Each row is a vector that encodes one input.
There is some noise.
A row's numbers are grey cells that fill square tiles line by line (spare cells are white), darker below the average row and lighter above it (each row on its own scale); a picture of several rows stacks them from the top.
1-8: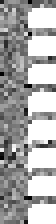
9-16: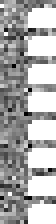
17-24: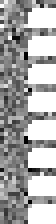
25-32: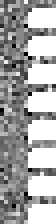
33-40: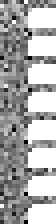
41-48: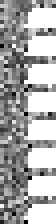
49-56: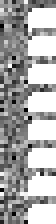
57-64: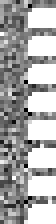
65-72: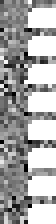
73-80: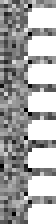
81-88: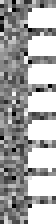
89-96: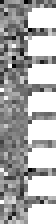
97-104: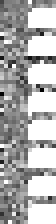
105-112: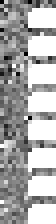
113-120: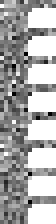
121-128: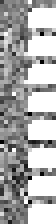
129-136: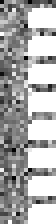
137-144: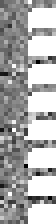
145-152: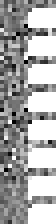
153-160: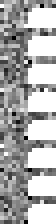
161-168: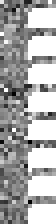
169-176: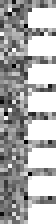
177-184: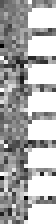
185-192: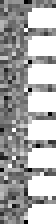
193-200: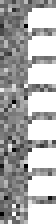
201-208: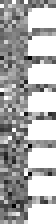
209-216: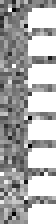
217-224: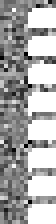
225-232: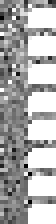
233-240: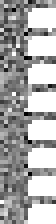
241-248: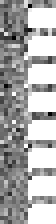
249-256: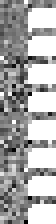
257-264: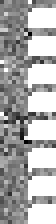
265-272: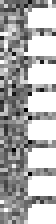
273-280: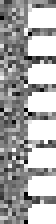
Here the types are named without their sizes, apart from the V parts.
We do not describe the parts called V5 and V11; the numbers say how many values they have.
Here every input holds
a label, a node of a tree, a value of V5 and a value of V11.
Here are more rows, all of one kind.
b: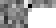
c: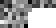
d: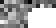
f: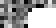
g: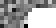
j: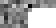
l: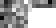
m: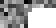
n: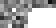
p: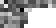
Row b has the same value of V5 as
g and l.
